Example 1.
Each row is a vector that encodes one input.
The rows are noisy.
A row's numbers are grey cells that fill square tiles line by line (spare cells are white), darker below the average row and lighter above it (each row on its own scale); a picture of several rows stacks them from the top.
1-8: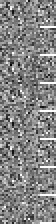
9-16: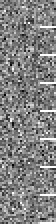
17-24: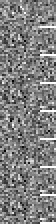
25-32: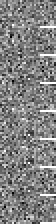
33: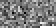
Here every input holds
three true/false values.
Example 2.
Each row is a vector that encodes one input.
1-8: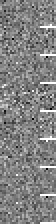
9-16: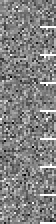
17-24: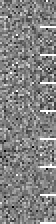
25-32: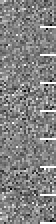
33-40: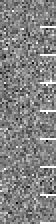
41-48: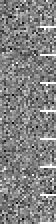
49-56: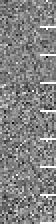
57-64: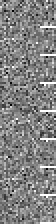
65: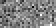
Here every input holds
either a fixed value, or three true/false values.
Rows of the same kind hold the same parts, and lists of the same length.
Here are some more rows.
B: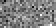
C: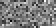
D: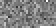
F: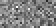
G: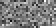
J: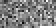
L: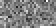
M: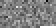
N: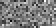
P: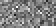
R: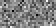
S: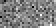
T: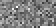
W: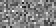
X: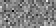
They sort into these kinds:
B, D, F, J, L, M, P, R, S, T, W, X
C, G, N

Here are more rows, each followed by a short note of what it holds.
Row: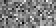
three true/false values
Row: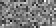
a fixed value
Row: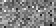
three true/false values
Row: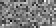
a fixed value
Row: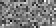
a fixed value
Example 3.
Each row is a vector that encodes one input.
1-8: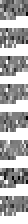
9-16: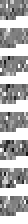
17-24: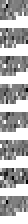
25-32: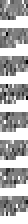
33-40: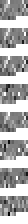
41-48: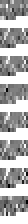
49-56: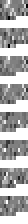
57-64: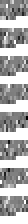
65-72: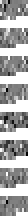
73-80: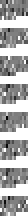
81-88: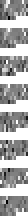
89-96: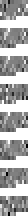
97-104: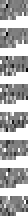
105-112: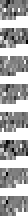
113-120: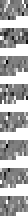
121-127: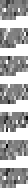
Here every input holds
one of 11 labels.
